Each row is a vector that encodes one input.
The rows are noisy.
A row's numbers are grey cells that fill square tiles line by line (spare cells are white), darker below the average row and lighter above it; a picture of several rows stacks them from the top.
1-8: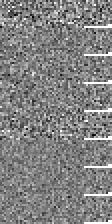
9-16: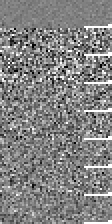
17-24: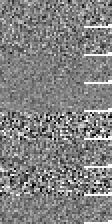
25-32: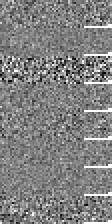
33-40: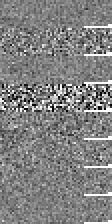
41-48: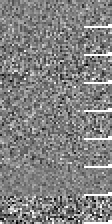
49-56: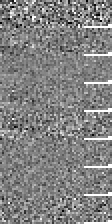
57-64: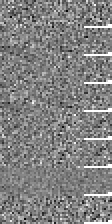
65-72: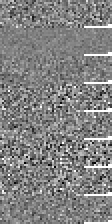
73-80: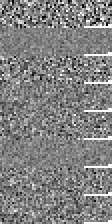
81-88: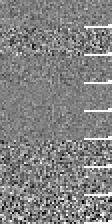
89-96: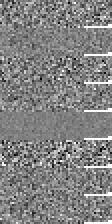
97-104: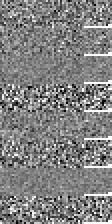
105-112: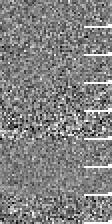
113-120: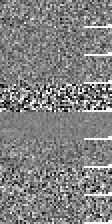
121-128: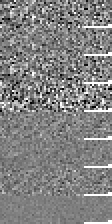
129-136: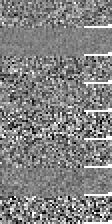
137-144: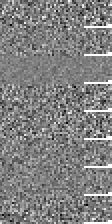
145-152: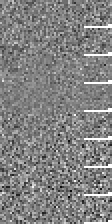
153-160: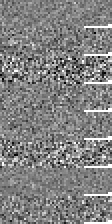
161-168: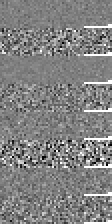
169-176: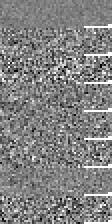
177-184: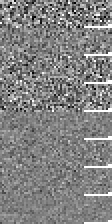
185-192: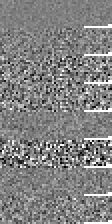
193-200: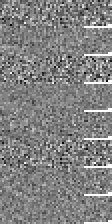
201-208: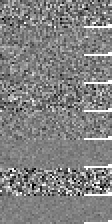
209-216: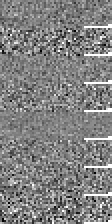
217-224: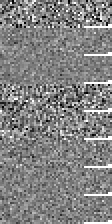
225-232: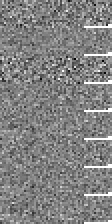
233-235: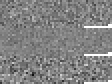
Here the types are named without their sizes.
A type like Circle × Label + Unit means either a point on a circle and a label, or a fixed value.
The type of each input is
Bool × Circle + Unit.
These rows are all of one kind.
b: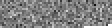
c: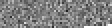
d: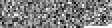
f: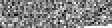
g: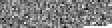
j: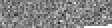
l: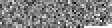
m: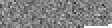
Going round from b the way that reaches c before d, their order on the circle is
b, c, j, m, d, l, g, f.
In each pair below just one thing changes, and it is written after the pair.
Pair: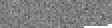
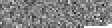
the true/false value
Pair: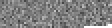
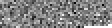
the true/false value
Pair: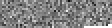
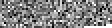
the place on the circle
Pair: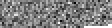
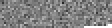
the true/false value
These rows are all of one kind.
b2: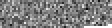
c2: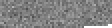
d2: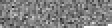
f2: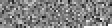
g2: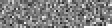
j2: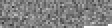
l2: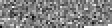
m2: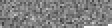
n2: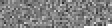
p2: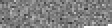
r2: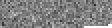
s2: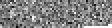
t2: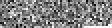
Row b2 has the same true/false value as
c2, f2, l2 and p2.
